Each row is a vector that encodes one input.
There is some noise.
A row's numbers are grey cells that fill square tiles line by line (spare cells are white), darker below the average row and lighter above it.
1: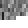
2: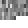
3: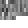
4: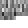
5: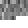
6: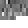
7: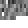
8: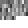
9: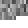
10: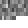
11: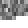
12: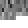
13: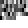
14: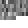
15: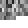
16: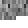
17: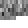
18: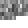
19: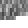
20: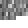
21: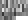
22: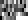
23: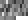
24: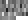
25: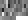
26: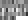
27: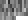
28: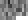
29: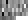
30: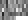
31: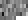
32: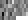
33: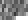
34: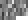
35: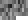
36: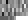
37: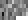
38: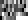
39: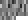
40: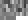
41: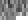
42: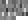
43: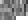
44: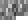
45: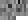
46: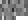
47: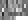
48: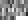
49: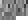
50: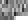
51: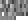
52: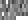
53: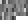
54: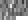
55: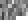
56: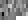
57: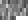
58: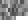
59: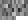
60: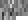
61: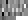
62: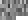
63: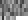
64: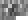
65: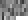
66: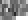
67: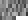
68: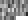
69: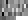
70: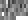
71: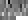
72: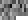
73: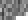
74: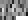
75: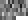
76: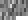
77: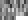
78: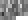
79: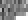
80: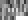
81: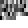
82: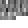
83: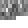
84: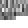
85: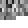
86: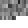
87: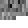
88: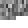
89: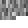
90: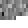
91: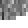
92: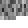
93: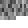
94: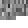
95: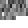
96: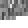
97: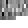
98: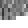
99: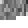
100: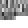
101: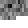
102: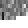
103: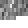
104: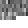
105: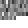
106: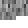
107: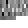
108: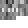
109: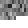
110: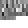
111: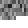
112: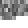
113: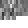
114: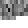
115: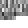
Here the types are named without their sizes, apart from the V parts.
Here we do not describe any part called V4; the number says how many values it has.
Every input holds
a list of items, each either a point on a circle, or a point on a line and a value of V4.
